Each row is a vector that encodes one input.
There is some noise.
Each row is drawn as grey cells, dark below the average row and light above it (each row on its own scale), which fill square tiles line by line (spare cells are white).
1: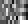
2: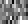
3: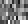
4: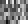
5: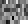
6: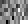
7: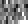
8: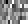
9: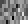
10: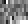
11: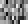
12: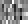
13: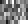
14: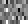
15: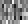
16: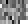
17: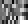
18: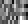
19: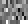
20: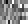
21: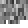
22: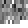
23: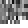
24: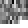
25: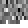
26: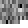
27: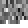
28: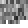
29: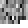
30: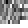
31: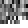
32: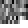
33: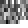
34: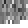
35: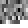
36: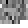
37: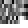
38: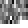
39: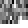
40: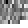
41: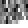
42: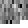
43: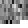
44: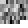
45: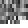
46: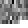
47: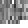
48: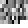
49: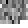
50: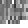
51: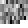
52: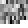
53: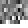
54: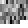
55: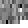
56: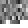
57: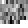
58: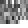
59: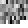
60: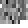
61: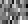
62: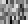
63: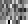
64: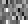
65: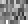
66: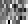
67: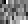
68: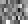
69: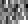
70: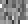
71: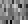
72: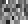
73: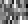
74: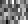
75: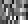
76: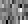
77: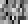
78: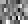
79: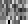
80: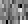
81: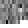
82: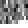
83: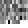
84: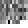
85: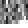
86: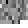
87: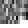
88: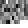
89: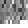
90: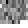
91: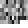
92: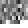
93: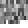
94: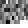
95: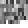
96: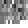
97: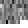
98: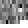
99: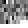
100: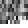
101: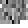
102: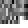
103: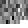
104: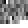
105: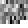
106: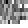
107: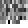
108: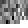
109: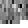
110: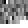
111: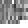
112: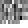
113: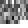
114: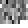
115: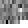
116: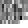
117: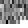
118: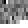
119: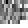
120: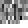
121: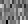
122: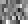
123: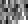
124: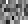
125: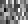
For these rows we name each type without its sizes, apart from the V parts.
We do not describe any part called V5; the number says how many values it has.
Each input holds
a true/false value, together with either a point on a line, or a value of V5.
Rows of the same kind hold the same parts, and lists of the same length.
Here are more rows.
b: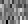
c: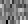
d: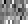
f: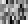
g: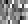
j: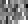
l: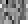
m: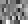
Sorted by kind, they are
b, c, f, l, m
d, g, j

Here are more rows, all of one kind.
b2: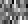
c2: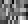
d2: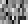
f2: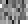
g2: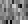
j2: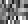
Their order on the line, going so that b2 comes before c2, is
f2, d2, g2, b2, c2, j2.
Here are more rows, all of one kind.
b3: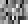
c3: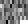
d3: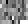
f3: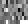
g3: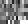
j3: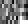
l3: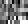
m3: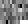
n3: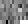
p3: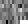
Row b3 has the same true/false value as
d3 and f3.
